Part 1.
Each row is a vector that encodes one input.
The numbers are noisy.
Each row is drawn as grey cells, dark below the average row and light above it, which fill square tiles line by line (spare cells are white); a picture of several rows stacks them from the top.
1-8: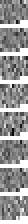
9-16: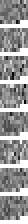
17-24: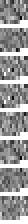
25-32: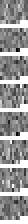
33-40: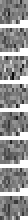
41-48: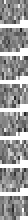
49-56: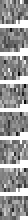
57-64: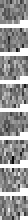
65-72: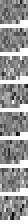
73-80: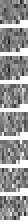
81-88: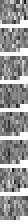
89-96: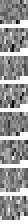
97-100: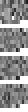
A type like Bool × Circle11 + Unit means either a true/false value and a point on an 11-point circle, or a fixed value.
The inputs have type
Label7 × Label7 + Line5 × Line5 + Unit.
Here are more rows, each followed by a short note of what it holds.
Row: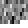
a fixed value
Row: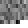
a point on each of two 5-point lines
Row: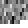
a fixed value
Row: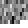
a fixed value
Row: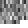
two labels (each one of 7)
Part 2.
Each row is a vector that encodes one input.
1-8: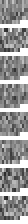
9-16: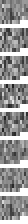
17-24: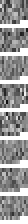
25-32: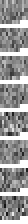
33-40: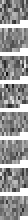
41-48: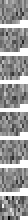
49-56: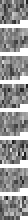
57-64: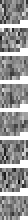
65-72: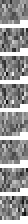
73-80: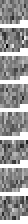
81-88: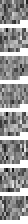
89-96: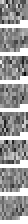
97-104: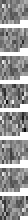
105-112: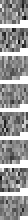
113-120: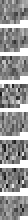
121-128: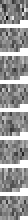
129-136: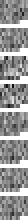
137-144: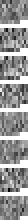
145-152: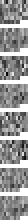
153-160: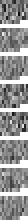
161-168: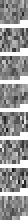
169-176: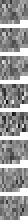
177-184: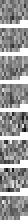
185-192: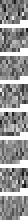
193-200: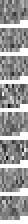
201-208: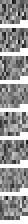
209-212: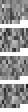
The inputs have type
Bool × Bool × Bool × Bool + Circle18 + Line10.
